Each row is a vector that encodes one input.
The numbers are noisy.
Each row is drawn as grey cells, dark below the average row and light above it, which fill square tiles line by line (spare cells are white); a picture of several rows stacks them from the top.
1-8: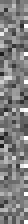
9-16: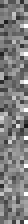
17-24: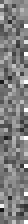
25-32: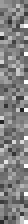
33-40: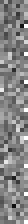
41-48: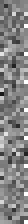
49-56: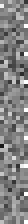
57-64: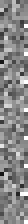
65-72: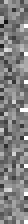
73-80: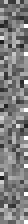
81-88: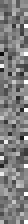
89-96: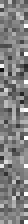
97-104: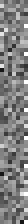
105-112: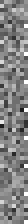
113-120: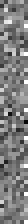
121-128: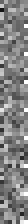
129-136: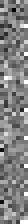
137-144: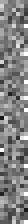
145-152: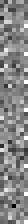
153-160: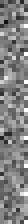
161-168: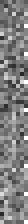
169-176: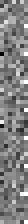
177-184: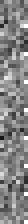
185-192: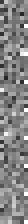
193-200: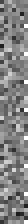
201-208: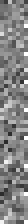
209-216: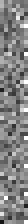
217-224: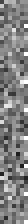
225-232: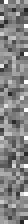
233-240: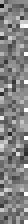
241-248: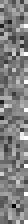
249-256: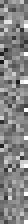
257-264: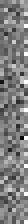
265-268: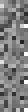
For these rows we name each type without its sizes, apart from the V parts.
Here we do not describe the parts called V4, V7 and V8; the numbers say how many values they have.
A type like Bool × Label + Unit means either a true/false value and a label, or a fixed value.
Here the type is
((Bool × Circle + V7) × Line + V4) × V8.
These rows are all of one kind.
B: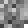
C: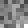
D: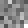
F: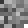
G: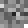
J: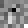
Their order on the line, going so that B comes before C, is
B, F, J, G, C, D.
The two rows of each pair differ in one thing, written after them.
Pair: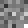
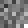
the value of V7
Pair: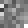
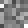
the value of V7
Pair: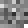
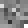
the value of V7
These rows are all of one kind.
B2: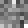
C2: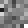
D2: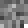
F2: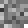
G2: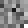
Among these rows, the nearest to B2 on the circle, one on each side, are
D2 and F2.
